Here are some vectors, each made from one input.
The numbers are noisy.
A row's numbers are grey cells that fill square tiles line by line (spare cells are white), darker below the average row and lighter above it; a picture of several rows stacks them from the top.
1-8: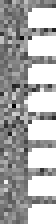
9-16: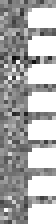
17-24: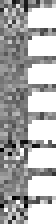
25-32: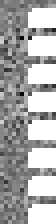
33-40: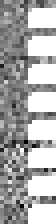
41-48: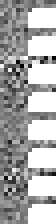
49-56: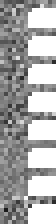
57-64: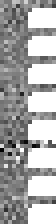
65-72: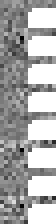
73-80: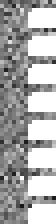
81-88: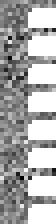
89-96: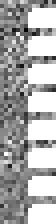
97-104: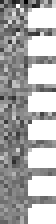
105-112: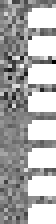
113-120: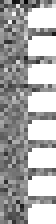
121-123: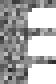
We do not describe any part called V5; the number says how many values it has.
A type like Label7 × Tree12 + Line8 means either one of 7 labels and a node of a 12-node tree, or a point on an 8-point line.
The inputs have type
List2(Bool × V5).
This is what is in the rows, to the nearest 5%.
All of them are lists of up to two items, each a true/false value and a value of V5: about 5% are empty, 40% hold one and 55% two.
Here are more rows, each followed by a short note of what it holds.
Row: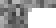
the empty list
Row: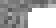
a list of one item
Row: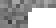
a list of two items
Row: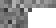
a list of two items
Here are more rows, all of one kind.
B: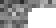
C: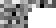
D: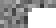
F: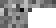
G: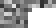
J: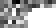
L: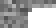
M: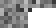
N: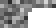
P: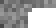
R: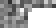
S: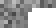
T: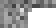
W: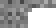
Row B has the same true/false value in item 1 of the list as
L, S and W.
